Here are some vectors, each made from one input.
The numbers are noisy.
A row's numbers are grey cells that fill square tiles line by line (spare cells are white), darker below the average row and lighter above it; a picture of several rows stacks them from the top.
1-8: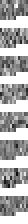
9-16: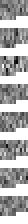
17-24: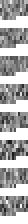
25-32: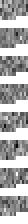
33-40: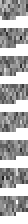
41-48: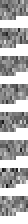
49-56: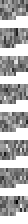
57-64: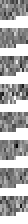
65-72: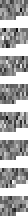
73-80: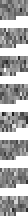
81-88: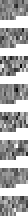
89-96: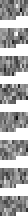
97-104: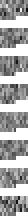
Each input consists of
a true/false value, together with either a point on a 5-point line, or a node of a 7-node tree.
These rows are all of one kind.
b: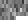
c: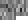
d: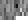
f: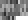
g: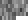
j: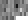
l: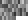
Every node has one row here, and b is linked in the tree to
j.
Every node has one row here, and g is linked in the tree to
f.
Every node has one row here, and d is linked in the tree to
f, j and l.
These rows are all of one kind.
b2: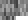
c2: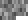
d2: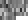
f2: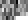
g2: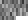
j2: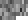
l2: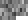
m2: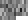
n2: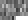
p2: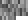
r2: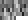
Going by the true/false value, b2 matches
f2, g2 and n2.
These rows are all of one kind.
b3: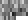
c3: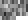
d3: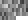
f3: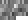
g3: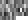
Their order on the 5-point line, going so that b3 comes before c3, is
b3, c3, f3, d3, g3.
